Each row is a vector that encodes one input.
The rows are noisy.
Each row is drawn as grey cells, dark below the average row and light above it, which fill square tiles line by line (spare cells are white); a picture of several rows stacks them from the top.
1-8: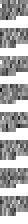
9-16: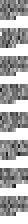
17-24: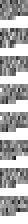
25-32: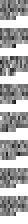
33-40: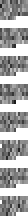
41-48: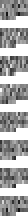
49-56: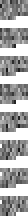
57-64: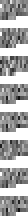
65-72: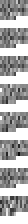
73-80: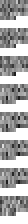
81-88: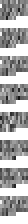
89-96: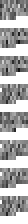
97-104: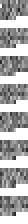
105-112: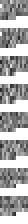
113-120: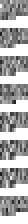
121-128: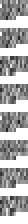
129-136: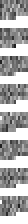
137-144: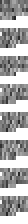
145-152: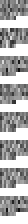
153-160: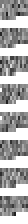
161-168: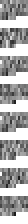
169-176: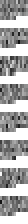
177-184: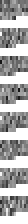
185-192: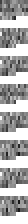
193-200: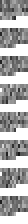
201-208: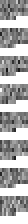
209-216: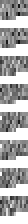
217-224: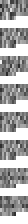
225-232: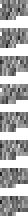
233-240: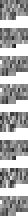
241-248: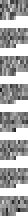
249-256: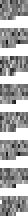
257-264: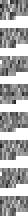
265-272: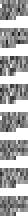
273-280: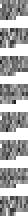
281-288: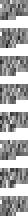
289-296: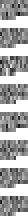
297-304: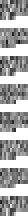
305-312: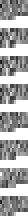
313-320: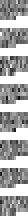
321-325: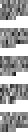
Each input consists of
a point on an 8-point circle.
